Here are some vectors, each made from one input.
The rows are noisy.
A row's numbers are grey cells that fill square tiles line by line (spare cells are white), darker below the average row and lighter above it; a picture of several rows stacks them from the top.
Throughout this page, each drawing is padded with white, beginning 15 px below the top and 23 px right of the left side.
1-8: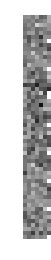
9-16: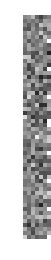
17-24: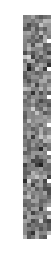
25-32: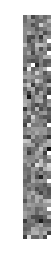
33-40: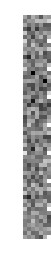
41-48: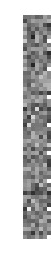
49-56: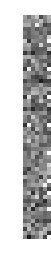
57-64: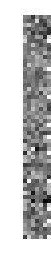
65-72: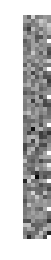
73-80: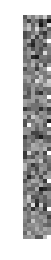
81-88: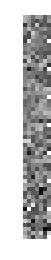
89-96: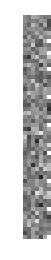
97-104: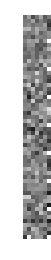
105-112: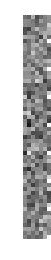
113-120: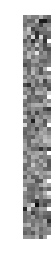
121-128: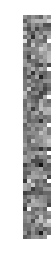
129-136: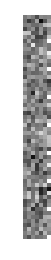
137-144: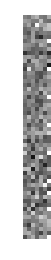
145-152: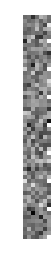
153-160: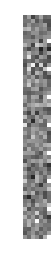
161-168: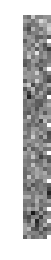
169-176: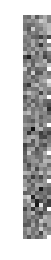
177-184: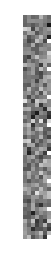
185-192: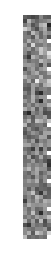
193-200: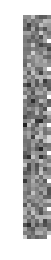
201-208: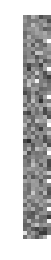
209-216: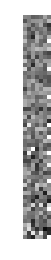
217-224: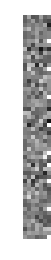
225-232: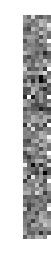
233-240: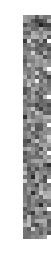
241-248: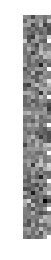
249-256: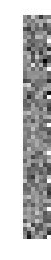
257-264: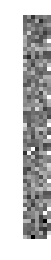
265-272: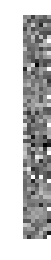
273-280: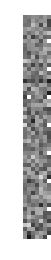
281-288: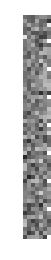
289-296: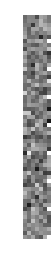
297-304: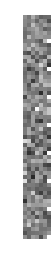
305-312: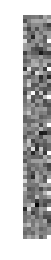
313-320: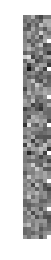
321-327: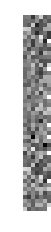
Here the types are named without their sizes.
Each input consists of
a label, together with either a label, or a point on a line.
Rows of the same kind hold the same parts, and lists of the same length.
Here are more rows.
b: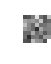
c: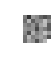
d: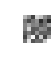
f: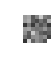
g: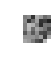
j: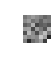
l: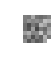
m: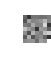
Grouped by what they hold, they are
b, c, f, j, l, m
d, g

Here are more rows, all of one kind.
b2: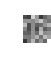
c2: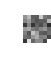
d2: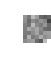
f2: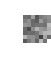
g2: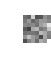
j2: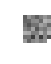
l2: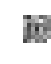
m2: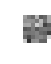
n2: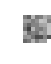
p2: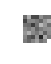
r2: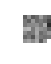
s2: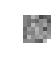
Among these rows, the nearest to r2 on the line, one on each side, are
j2 and p2.
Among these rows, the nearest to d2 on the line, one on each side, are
l2 and s2.
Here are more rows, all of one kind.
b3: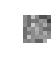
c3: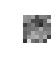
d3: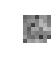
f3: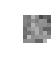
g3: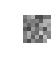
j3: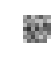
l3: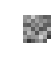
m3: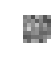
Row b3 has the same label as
f3 and m3.
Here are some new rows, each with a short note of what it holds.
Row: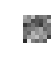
a label and a point on a line
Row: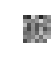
a label and a point on a line
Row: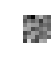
two labels
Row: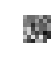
two labels
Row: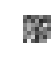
two labels
